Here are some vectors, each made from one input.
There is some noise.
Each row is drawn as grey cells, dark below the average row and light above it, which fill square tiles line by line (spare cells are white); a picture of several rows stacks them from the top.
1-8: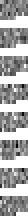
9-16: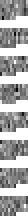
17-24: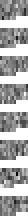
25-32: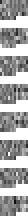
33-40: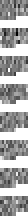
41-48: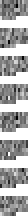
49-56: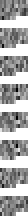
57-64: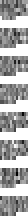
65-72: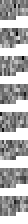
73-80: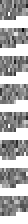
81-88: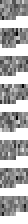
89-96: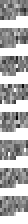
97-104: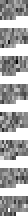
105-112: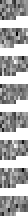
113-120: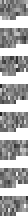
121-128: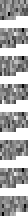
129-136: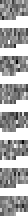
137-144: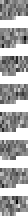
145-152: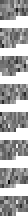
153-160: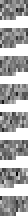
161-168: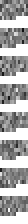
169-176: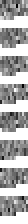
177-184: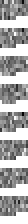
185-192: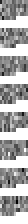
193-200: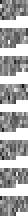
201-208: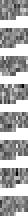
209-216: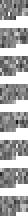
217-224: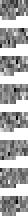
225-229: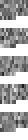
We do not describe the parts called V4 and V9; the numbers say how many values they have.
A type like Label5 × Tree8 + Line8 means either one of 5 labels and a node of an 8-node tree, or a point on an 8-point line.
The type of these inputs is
Bool × Bool × Bool × Bool × V4 × V9 + Line6 + Tree8.
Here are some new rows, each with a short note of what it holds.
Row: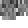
a node of an 8-node tree
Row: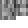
four true/false values, a value of V4 and a value of V9
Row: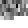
a node of an 8-node tree
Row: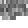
a node of an 8-node tree
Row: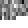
a point on a 6-point line
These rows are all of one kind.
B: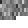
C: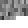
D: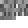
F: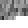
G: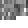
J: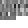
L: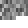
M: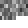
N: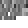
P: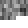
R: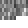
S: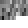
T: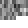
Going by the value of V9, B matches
C, M and P.
